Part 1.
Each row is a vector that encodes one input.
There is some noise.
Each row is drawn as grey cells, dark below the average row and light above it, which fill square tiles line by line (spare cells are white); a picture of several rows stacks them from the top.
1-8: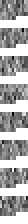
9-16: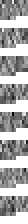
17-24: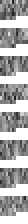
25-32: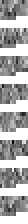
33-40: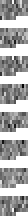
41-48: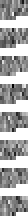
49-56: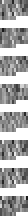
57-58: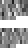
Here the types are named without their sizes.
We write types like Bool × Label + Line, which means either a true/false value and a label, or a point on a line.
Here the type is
(Circle + Unit) × Label.
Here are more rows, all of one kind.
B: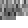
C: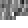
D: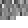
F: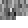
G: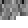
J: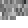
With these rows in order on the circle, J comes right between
B and C.
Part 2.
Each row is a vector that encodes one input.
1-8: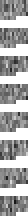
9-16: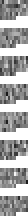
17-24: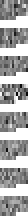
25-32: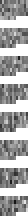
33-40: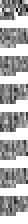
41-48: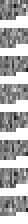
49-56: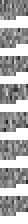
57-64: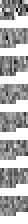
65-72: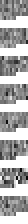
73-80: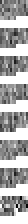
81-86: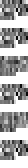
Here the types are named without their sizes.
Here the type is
List(Line).
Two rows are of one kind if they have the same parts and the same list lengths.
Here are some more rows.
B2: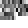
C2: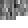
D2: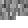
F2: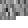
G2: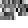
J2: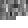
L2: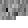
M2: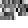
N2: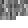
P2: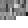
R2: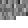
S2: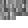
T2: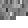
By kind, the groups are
B2, G2, M2
C2, J2, N2
D2, F2, L2, P2, R2, S2, T2

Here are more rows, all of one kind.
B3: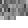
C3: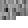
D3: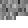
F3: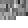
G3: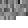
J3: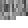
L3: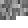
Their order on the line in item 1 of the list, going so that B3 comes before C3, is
G3, B3, F3, J3, C3, D3, L3.
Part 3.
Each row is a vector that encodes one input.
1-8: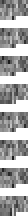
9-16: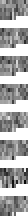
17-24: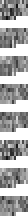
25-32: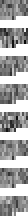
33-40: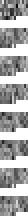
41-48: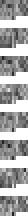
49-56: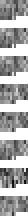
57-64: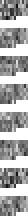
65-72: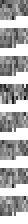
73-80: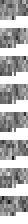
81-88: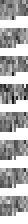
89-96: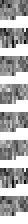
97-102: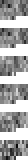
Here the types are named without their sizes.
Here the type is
Bool × (Tree + Unit).
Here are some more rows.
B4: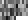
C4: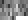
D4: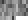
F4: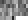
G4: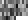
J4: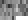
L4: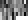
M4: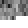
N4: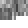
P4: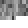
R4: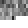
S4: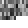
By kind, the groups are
B4, G4, L4, S4
C4, D4, F4, J4, M4, N4, P4, R4

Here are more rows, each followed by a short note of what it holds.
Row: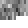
a node of a tree and a true/false value
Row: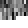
a true/false value
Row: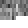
a node of a tree and a true/false value
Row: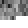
a node of a tree and a true/false value
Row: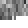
a node of a tree and a true/false value
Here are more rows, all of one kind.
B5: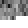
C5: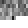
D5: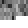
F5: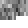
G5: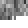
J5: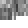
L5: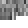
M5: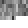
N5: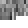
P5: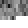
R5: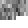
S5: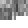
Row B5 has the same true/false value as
C5, D5, M5 and P5.
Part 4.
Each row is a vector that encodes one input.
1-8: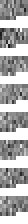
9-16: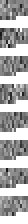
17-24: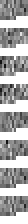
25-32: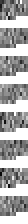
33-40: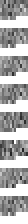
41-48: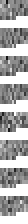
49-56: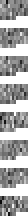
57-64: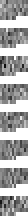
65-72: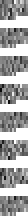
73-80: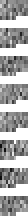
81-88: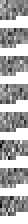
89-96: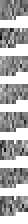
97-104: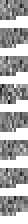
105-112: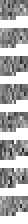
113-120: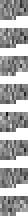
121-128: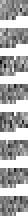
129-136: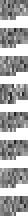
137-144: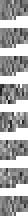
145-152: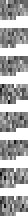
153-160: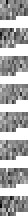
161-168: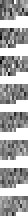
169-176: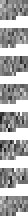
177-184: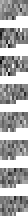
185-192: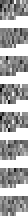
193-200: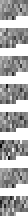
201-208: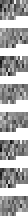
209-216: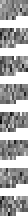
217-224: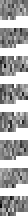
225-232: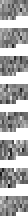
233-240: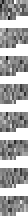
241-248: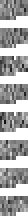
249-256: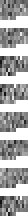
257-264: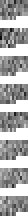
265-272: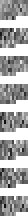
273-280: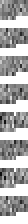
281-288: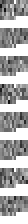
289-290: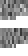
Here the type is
Circle9 + Circle20.
